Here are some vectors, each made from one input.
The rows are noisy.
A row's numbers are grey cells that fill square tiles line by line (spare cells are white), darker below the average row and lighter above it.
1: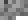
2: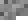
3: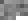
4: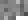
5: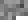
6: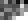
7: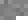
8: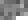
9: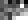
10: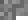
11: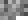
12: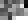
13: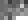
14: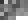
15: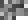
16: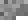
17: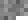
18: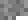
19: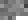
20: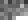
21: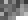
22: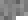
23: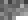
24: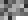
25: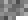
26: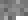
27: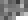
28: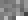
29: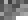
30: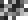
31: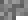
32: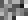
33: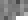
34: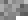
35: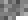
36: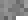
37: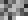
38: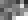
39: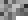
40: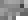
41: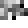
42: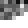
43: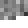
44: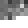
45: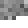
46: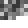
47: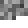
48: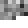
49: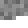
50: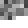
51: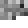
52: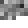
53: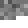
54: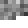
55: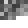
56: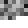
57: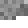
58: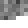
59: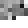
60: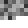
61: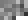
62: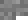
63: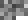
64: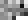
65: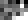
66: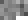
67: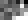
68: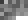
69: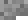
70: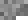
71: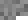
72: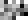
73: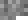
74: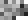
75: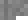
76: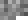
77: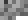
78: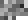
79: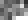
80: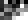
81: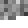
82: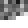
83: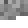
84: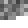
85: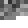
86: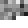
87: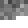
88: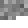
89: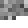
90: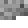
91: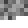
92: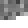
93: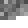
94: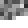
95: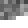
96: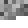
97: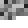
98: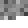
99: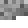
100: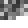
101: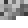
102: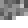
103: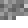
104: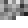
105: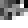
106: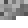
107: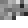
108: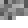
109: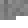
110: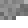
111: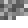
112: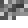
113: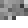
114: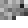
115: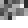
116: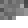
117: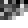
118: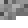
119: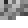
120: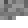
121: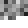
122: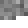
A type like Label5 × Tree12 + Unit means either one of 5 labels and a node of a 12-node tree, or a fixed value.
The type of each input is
Bool × Line9.
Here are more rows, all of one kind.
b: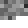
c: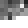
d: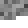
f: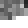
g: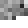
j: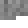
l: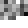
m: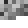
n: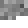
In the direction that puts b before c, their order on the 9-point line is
d, m, g, n, j, f, b, l, c.
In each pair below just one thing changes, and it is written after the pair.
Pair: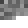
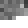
the true/false value
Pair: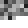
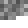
the place on the 9-point line
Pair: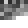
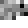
the place on the 9-point line
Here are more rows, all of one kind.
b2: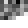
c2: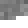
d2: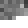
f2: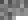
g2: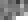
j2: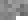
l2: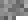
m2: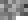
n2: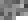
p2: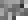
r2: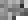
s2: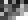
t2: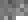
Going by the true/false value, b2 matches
f2, j2 and m2.
